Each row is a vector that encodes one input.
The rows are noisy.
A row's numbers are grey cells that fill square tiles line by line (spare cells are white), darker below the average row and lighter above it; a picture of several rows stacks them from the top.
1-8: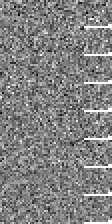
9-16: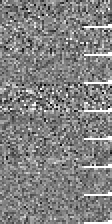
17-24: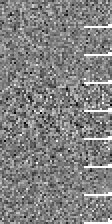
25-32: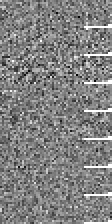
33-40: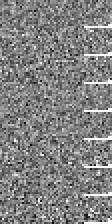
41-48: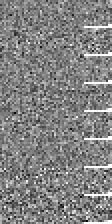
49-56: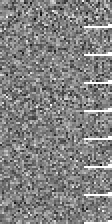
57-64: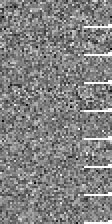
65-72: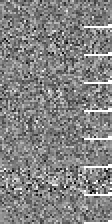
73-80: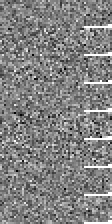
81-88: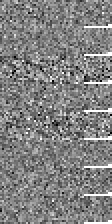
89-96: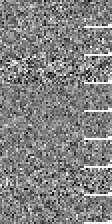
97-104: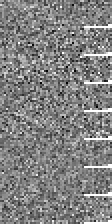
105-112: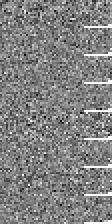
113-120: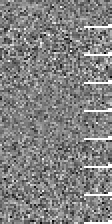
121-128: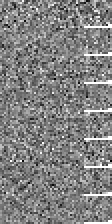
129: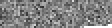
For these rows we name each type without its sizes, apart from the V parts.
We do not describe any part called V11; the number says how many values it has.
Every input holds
a point on a line, a true/false value and a value of V11.
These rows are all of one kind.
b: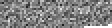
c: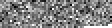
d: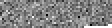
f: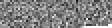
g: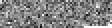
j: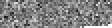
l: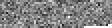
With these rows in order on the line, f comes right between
j and l.
